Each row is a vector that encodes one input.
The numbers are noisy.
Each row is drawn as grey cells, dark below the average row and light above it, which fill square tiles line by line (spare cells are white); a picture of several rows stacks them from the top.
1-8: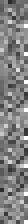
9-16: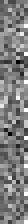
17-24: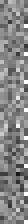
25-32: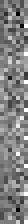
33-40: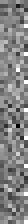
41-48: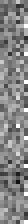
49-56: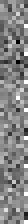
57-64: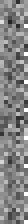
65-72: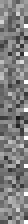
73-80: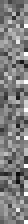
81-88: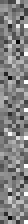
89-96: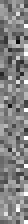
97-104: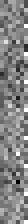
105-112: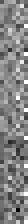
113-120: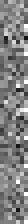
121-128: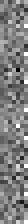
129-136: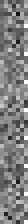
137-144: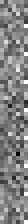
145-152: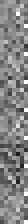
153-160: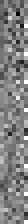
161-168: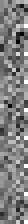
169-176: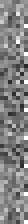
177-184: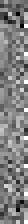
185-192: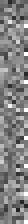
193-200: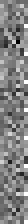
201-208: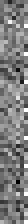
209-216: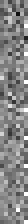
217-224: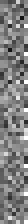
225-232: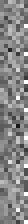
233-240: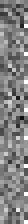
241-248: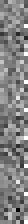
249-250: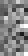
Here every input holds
either a point on an 11-point line, or three true/false values.
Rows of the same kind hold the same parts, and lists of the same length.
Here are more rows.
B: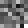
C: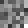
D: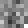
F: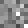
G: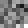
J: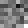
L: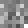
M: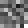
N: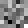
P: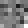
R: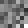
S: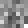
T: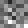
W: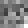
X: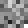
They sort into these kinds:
B, C, G, J, M, P, R, T, W
D, F, L, N, S, X

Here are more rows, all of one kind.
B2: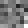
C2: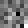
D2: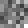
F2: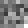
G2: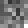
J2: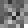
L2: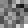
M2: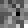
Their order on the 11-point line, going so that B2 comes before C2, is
B2, F2, L2, D2, G2, J2, M2, C2.
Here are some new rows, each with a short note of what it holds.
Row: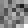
a point on an 11-point line
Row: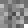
three true/false values
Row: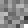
three true/false values
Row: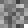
three true/false values
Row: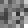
a point on an 11-point line
